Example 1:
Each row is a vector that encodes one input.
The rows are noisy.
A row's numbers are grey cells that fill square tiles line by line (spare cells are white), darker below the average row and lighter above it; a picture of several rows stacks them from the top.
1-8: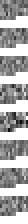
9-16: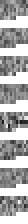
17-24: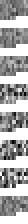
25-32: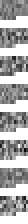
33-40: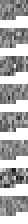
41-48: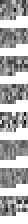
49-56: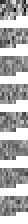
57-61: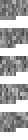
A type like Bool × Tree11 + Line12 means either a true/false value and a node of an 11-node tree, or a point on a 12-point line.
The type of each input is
Bool × Label8.
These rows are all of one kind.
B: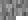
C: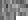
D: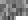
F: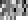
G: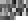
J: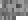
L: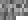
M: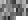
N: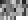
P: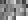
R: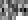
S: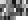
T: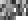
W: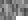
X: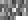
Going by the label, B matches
L, N, R and W.
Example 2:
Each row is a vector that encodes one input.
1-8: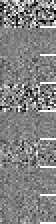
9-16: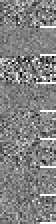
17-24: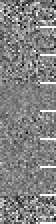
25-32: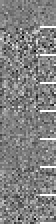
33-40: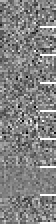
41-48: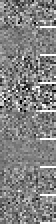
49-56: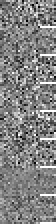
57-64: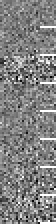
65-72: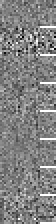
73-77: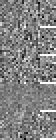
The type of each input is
(Bool × Bool × Bool × Bool + Unit) × Line6.
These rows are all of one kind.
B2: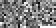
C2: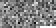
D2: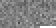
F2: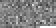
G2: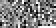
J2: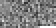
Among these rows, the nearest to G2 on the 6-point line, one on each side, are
B2 and J2.
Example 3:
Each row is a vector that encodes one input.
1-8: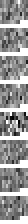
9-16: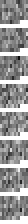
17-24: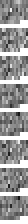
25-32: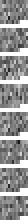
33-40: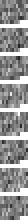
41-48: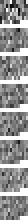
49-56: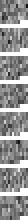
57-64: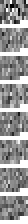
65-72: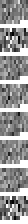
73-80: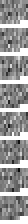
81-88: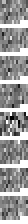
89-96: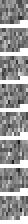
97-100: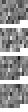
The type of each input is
List2(Line6).
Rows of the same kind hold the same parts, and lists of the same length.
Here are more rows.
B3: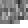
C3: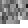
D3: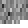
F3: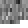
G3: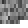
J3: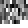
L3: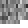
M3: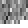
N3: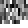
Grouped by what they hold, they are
B3, F3, G3
C3, D3, L3, M3
J3, N3

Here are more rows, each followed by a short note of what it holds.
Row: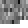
a list of one item
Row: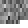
a list of one item
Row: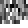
the empty list
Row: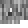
a list of two items
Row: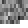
a list of one item
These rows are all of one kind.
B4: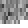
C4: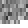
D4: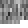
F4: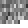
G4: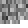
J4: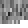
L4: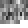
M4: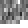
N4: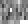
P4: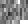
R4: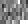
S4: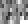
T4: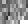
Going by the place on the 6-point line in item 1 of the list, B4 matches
C4, F4 and T4.
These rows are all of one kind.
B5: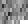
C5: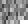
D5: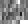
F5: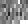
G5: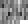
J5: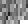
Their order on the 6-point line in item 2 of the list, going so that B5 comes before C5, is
G5, B5, C5, J5, F5, D5.
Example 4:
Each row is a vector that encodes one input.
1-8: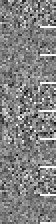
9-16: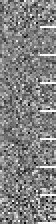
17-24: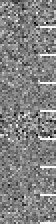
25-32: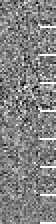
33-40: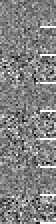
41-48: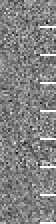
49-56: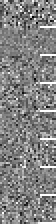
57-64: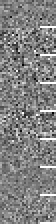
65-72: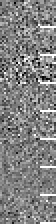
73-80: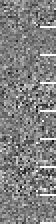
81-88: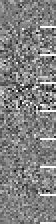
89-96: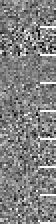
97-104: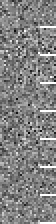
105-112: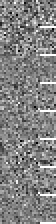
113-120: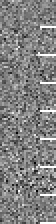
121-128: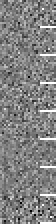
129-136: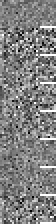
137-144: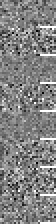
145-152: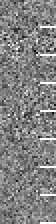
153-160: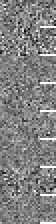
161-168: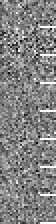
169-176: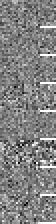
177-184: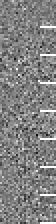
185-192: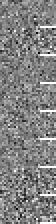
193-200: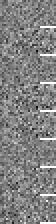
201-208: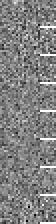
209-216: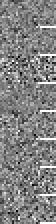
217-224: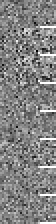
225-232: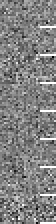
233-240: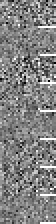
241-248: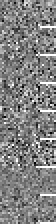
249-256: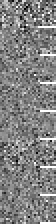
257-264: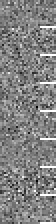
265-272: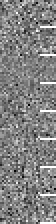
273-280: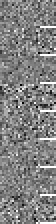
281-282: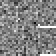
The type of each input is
Bool × Bool × Bool + Line8.
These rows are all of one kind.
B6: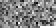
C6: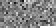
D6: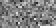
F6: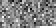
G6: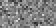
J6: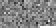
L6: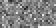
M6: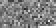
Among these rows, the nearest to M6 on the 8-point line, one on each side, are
B6 and J6.
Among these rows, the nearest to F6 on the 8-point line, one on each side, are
D6 and G6.
